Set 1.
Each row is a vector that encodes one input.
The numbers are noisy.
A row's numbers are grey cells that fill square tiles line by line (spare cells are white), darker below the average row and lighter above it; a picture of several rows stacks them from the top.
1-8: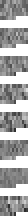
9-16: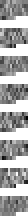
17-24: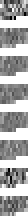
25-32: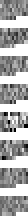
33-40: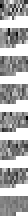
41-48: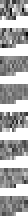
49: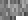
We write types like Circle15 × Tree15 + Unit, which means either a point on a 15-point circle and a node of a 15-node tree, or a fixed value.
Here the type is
List2(Line6).
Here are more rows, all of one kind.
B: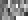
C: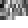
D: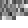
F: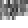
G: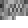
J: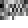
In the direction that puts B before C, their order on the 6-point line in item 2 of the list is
B, D, C, J, G, F.
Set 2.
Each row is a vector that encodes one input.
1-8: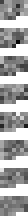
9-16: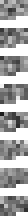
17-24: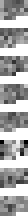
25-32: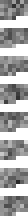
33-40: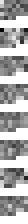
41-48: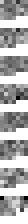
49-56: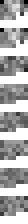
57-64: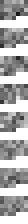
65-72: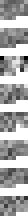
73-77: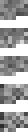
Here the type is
List2(Line7).
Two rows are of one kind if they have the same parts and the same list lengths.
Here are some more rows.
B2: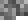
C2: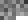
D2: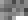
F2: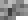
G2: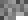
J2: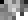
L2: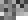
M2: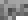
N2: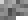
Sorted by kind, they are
B2, D2, F2, M2, N2
C2, G2, L2
J2

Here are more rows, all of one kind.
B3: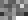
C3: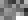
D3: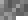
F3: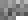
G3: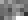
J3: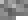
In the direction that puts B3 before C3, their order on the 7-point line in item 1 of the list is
F3, J3, B3, D3, G3, C3.
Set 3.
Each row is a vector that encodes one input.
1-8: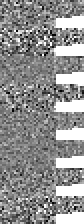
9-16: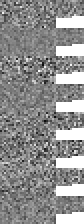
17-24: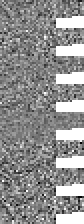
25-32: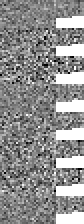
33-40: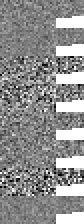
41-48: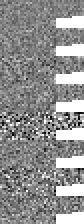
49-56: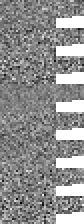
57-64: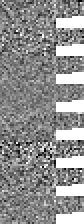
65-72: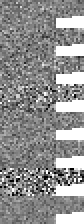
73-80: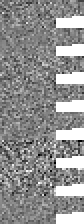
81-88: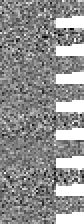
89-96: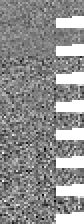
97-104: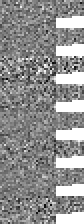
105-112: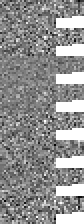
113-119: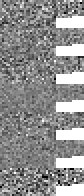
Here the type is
Bool × (Line4 × Line5 + Unit).
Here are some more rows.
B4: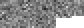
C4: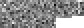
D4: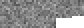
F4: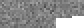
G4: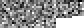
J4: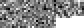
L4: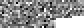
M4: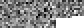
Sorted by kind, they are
B4, J4
C4, D4, F4, G4, L4, M4

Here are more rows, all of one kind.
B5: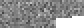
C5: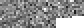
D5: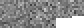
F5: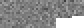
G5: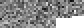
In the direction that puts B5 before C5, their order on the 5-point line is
F5, B5, D5, C5, G5.
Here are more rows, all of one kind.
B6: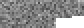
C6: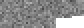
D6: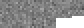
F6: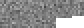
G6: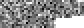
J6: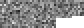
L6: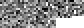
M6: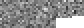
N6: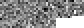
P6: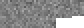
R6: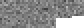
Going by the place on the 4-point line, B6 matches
J6 and R6.
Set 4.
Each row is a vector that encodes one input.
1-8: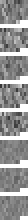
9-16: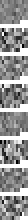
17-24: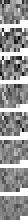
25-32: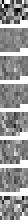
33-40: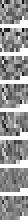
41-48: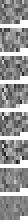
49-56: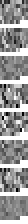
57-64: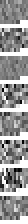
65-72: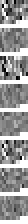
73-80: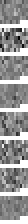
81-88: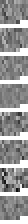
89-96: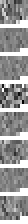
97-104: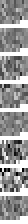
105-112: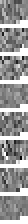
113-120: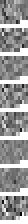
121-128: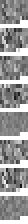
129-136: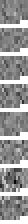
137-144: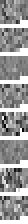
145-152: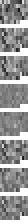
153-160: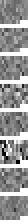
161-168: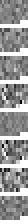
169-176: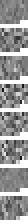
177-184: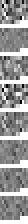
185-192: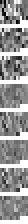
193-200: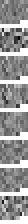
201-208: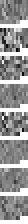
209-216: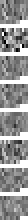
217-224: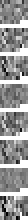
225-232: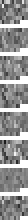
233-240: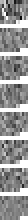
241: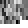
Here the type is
Line11 × Tree13.
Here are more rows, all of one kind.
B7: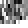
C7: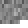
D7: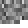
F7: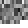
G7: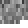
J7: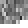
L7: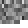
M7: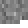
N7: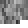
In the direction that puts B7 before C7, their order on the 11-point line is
D7, B7, F7, J7, C7, G7, L7, N7, M7.
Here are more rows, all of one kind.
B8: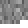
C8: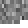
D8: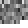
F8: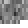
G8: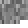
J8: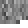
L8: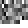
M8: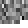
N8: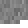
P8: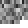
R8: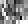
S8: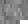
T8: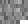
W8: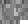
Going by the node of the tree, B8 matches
J8, L8, R8 and T8.
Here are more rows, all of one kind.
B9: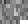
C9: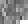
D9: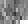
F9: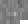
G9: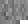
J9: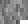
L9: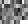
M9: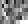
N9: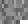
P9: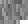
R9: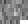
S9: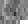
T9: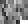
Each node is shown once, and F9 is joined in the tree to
P9 and R9.
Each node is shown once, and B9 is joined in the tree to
M9 and R9.
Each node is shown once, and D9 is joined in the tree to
G9 and S9.
